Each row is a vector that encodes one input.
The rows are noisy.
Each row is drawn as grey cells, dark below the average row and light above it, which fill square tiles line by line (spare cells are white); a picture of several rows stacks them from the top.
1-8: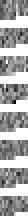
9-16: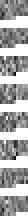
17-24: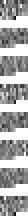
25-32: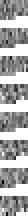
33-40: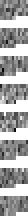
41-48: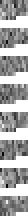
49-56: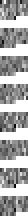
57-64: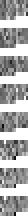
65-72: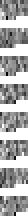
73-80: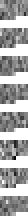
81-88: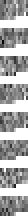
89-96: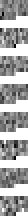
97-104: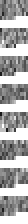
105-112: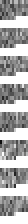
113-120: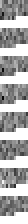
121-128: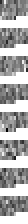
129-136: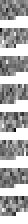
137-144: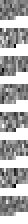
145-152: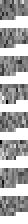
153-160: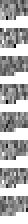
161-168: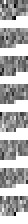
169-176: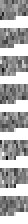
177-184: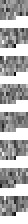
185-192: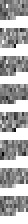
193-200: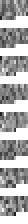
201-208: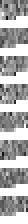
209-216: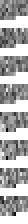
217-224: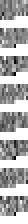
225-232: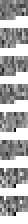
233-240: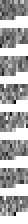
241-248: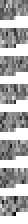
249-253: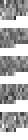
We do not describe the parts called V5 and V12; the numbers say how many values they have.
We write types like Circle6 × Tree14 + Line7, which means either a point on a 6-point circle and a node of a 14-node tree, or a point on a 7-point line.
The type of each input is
Bool × Bool × Bool + (Circle9 + V12) × V5.
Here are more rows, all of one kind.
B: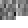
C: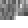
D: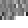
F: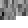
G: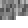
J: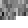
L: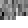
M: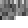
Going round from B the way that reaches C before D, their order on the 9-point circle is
B, C, J, D, L, F, M, G.
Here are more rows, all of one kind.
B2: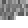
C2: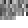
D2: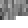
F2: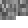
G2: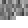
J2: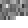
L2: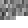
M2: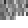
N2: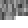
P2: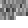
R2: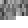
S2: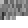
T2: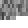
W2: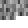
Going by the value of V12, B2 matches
C2, G2, S2 and T2.
